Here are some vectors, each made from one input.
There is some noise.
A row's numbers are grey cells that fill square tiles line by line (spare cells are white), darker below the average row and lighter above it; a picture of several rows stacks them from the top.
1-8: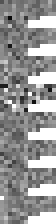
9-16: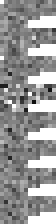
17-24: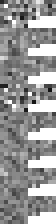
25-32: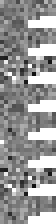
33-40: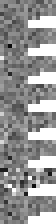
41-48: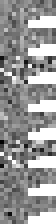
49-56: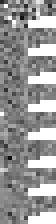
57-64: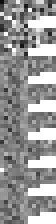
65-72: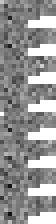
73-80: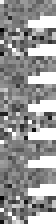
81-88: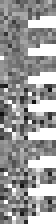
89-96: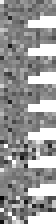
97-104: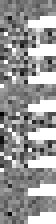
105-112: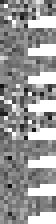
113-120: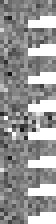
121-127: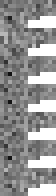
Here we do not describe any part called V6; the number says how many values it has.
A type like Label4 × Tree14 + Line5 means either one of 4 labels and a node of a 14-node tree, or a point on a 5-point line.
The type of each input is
Line4 + (Line7 + V6) × Tree8.
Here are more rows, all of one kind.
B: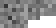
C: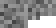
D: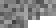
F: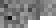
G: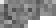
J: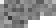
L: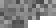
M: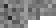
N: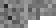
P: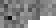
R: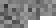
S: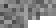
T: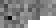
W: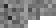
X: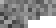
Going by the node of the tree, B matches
M, N, R and W.
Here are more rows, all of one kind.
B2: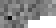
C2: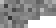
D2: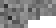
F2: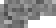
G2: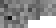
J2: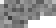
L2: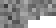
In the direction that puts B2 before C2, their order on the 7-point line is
F2, B2, G2, D2, L2, J2, C2.
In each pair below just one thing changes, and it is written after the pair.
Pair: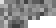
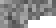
the node of the tree
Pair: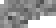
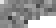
the node of the tree
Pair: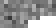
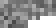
the node of the tree
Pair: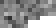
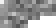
the node of the tree
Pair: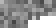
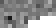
the node of the tree
